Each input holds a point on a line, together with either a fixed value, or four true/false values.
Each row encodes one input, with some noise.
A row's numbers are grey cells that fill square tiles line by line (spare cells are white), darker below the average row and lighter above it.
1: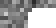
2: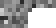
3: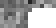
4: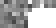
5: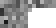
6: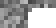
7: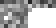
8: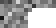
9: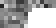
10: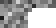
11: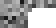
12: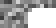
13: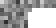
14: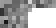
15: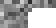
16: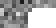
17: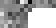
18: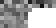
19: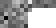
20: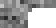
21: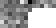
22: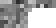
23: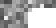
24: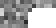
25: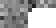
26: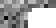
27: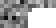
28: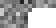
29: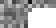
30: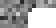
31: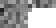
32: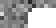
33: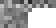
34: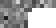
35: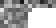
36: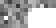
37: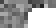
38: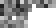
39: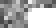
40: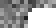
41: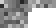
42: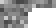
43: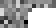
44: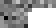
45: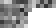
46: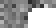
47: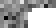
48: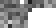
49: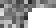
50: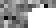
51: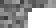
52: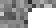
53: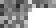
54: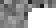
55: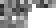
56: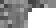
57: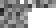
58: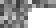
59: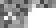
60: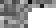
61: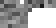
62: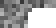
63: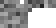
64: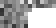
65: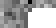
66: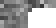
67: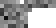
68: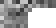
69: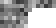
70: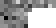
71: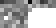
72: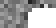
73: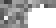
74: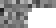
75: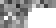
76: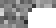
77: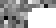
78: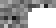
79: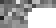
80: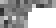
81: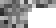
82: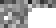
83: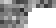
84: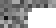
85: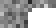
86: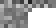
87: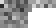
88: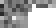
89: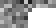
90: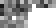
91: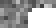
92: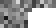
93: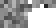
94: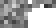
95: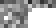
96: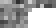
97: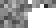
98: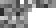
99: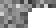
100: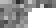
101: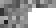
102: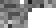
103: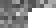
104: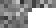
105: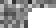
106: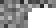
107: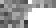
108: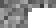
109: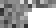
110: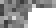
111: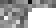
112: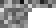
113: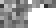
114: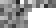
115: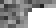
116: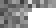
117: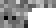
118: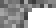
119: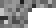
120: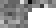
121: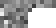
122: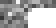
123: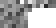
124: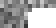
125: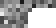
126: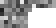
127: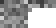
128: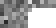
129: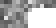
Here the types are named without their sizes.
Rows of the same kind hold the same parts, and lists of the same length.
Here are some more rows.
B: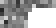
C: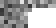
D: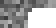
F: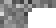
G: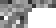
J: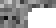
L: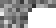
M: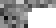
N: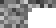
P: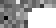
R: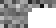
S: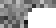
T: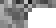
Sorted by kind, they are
B, C, D, F, J, L, M, N, P, R, S, T
G

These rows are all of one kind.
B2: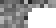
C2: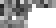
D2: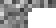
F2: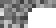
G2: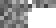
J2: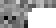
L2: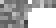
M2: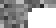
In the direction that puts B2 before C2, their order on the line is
B2, D2, F2, M2, J2, G2, L2, C2.
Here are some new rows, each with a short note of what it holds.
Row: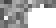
a point on a line
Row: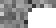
a point on a line and four true/false values
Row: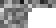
a point on a line and four true/false values
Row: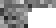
a point on a line and four true/false values
